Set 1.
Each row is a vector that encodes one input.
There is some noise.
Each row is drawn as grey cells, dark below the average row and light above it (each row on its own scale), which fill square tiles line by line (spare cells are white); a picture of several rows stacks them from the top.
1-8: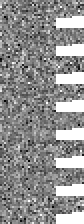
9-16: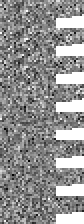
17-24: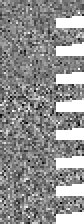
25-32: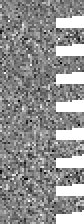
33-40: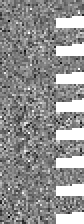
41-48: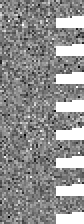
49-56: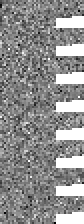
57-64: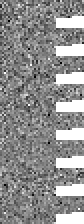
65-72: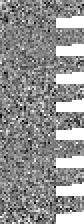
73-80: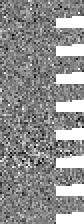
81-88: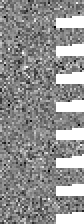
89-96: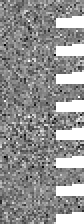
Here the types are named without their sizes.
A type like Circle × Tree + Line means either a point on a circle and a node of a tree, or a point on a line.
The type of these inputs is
Bool × Bool × Bool × Bool + Unit.
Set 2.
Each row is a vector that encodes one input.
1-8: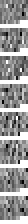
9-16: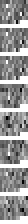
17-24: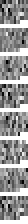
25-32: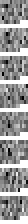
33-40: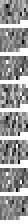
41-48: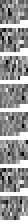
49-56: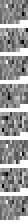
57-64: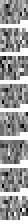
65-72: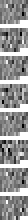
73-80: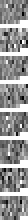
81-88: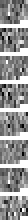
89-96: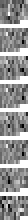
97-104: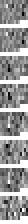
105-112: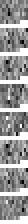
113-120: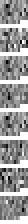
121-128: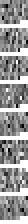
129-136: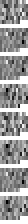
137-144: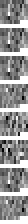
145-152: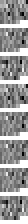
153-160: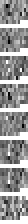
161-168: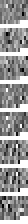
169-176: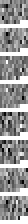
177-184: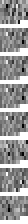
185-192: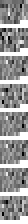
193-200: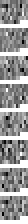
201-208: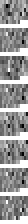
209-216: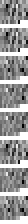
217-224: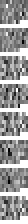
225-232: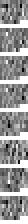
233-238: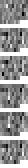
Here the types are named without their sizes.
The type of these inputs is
Tree.
